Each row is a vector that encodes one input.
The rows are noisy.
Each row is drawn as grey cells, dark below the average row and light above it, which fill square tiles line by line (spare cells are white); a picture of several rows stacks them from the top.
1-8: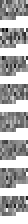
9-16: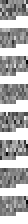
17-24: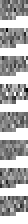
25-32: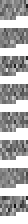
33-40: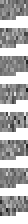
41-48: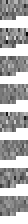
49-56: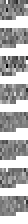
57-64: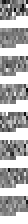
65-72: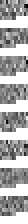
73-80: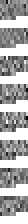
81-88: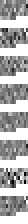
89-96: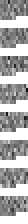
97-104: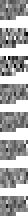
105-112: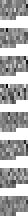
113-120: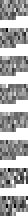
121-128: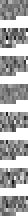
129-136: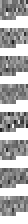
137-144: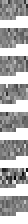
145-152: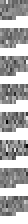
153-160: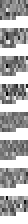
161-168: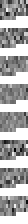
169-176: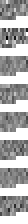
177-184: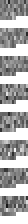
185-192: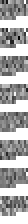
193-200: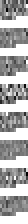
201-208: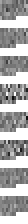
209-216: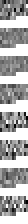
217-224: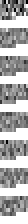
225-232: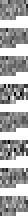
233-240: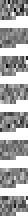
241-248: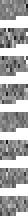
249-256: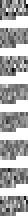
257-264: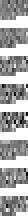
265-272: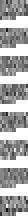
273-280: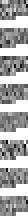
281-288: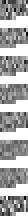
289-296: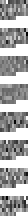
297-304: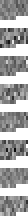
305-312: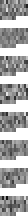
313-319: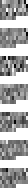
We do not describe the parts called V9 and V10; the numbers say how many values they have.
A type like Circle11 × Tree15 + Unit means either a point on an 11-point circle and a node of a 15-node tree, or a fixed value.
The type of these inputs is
(Bool × V10 + Line8 × V9) × Line8.
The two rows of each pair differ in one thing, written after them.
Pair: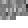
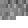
the value of V10
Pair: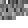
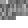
the place on the 8-point line
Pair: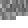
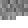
the place on the 8-point line
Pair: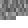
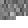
the value of V10
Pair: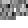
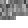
the value of V10
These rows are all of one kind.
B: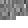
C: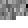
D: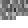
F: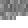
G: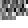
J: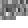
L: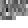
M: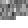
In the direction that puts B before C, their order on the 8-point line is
L, M, J, B, G, C, D, F.
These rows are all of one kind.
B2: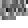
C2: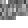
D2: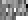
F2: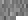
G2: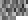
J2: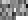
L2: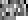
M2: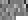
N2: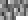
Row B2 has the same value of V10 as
G2, L2 and M2.
